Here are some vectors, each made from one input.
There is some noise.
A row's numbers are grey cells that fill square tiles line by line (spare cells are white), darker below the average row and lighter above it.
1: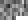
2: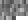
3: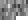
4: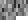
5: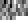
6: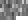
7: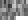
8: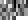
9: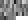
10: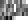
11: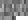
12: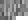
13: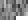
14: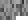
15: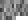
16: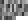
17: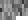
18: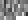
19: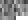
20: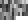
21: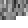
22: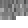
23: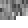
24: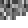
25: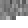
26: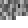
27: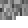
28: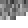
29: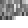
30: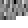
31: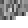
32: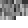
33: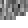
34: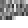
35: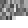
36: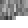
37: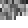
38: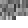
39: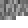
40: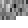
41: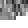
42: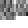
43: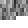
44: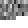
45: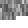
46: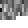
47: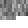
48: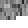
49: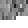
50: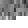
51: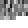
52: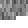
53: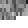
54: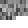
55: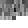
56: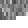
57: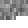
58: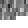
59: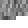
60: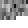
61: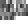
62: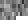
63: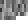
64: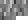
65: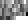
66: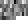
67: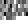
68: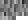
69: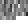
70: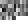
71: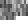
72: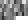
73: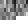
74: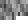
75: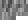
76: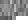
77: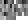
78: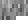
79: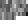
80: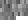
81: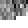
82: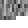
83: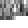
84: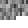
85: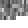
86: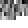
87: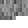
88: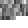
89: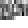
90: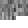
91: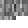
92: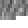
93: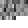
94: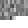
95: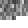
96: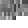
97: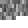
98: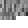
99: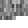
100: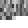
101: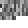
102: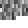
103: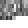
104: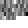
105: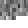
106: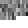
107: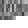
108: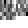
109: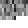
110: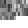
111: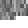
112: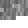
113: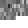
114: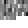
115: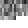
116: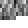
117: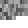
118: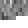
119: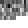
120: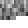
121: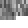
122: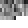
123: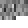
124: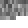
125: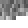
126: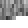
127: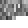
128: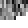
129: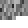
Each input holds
a true/false value, together with either a point on a 4-point line, or a point on a 7-point line.
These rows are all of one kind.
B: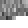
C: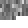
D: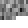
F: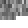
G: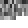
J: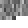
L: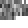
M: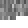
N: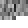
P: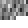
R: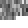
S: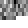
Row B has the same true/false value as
D, P and S.
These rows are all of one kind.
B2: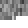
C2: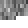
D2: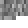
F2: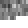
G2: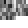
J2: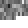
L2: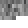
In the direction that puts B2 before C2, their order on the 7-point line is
F2, B2, J2, L2, D2, G2, C2.
